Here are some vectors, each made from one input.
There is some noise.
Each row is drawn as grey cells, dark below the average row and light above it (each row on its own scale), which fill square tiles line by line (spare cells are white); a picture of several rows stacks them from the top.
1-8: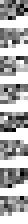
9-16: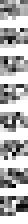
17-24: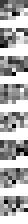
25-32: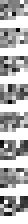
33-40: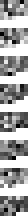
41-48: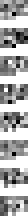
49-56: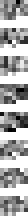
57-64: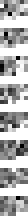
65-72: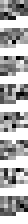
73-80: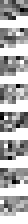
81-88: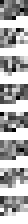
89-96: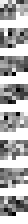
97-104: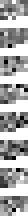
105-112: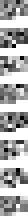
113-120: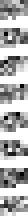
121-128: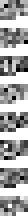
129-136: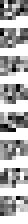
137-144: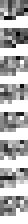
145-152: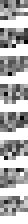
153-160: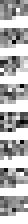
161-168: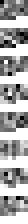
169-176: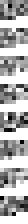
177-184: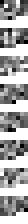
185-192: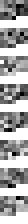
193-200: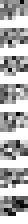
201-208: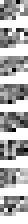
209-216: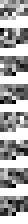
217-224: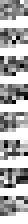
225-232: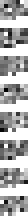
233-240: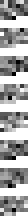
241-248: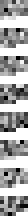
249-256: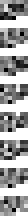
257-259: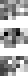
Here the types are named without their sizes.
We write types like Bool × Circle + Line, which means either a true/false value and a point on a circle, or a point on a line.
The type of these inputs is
Bool × Line + Tree.
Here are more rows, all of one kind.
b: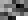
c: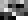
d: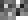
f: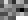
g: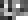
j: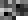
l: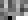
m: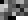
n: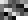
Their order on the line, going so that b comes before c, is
d, j, n, b, c, m, l, g, f.
